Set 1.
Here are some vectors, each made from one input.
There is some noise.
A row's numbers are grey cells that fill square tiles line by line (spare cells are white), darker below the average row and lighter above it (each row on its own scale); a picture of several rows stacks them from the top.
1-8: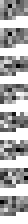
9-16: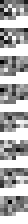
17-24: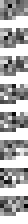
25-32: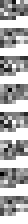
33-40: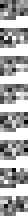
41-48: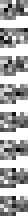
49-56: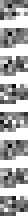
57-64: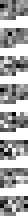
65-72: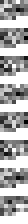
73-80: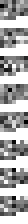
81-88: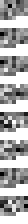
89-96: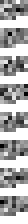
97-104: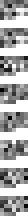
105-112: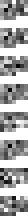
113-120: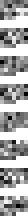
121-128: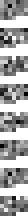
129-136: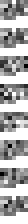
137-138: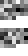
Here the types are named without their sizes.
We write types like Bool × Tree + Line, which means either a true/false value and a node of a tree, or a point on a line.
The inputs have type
Circle.
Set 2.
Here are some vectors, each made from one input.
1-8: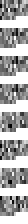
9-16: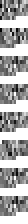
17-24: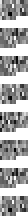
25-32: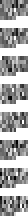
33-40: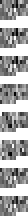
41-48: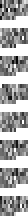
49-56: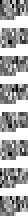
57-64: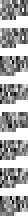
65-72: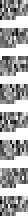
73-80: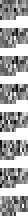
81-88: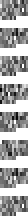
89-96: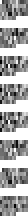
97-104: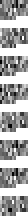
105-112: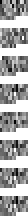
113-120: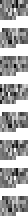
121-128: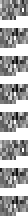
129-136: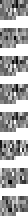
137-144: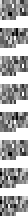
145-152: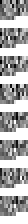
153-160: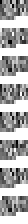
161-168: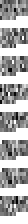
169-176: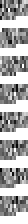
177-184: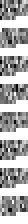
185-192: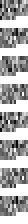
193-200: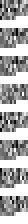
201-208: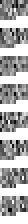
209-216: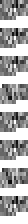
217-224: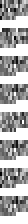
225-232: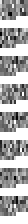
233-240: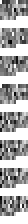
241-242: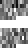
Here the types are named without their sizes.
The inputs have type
Circle.
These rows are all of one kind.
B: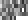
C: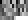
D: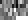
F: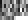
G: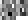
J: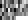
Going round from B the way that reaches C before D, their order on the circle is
B, G, J, F, C, D.
